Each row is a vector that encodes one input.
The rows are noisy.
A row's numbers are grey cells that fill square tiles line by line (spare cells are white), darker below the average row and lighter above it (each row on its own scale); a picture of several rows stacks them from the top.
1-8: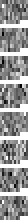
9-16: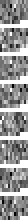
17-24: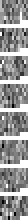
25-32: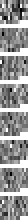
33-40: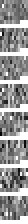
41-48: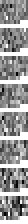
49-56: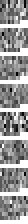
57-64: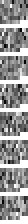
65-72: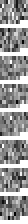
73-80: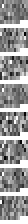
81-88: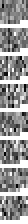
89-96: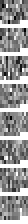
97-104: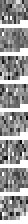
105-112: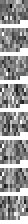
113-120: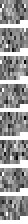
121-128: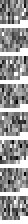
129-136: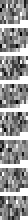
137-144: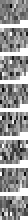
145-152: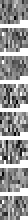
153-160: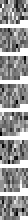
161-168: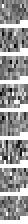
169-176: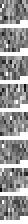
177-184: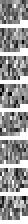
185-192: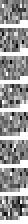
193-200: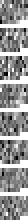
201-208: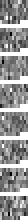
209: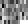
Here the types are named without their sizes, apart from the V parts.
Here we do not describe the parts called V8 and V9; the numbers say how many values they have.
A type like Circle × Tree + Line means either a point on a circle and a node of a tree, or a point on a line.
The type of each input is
Bool × V9 + List(Line) × V8.
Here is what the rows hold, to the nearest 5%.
About 30% of them hold a true/false value and a value of V9. The rest hold a value of V8, together with a list of points on a line.
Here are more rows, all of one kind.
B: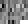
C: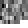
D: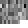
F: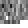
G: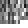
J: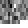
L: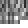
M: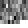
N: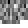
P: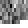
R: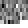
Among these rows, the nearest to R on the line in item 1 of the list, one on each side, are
D and M.
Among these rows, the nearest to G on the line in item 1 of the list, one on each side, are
J and L.
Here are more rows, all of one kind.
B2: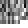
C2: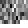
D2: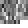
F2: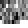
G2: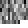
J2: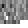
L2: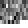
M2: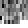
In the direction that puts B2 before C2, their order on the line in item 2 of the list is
F2, L2, B2, M2, G2, D2, C2, J2.
